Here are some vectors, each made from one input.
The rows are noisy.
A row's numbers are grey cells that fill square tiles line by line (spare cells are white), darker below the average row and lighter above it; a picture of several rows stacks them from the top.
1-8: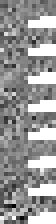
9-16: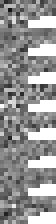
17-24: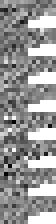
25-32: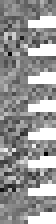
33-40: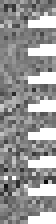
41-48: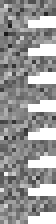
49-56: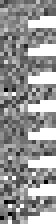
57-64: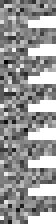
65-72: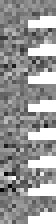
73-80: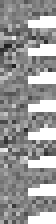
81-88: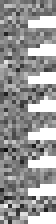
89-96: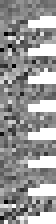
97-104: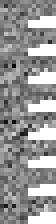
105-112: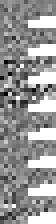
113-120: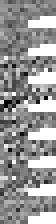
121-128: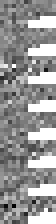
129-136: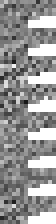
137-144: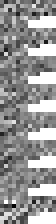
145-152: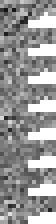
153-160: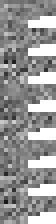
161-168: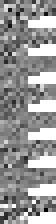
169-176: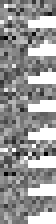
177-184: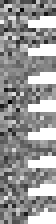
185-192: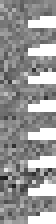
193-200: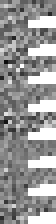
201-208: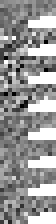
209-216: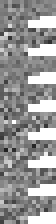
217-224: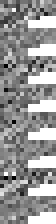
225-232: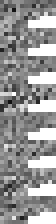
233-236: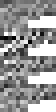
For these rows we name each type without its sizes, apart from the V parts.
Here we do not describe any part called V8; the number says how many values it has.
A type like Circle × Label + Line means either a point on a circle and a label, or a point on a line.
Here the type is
Bool × Label + Line × List(V8).
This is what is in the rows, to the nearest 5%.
About 20% of them hold a label and a true/false value. The rest hold a point on a line, together with a list of values of V8.
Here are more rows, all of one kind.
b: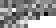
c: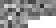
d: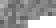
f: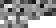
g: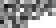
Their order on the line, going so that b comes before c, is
g, f, b, c, d.
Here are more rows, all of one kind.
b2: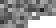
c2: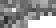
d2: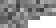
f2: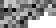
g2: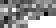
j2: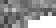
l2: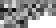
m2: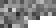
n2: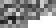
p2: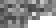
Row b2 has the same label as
c2, g2, j2 and p2.
